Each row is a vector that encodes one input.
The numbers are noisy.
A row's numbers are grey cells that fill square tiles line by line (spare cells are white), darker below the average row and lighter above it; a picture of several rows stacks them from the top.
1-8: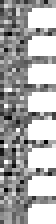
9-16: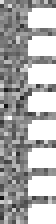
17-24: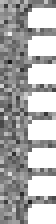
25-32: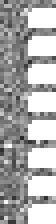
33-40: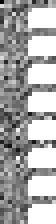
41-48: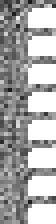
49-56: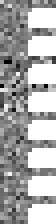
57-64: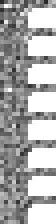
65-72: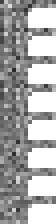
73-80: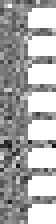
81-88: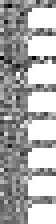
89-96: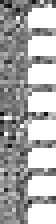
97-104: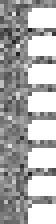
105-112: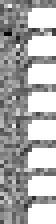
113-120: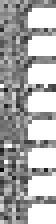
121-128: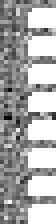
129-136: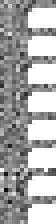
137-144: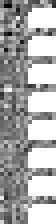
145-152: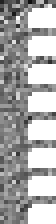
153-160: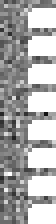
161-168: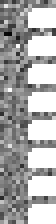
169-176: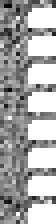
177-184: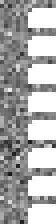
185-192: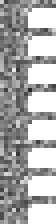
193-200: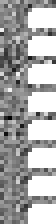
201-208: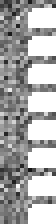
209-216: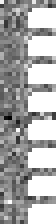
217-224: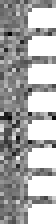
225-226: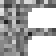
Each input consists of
a true/false value, together with either a point on a 9-point circle, or a fixed value.
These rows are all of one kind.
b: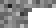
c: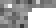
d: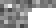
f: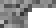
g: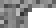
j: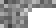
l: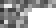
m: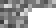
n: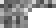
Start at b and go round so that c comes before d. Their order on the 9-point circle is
b, g, f, c, d, l, m, j, n.
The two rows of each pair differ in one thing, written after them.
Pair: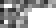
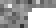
the place on the 9-point circle
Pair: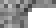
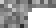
the true/false value
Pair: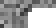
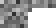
the true/false value
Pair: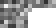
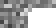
the place on the 9-point circle
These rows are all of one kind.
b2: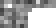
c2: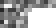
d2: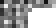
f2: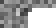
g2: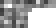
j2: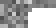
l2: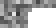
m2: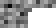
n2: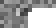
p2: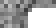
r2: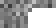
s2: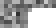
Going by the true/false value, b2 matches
c2, d2, g2 and r2.
